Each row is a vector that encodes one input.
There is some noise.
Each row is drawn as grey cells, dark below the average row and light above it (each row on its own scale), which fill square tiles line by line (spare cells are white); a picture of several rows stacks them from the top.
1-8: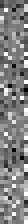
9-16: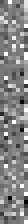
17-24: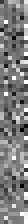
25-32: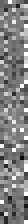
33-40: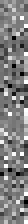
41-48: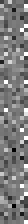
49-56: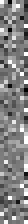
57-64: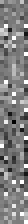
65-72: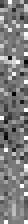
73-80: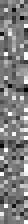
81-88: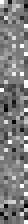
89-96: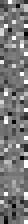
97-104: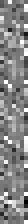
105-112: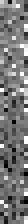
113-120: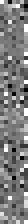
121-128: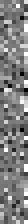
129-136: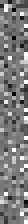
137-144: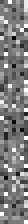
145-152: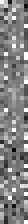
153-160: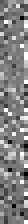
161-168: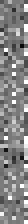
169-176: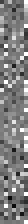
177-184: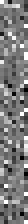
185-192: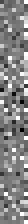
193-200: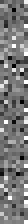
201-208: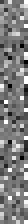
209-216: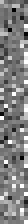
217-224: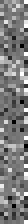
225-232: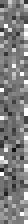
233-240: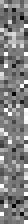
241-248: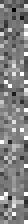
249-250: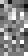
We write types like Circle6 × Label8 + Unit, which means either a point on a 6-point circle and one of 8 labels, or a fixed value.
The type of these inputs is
Bool × Line13.
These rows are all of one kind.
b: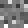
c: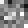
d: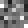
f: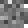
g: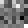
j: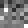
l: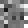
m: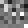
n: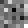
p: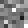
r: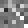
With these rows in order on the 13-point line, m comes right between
c and j.
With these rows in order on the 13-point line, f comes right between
d and r.
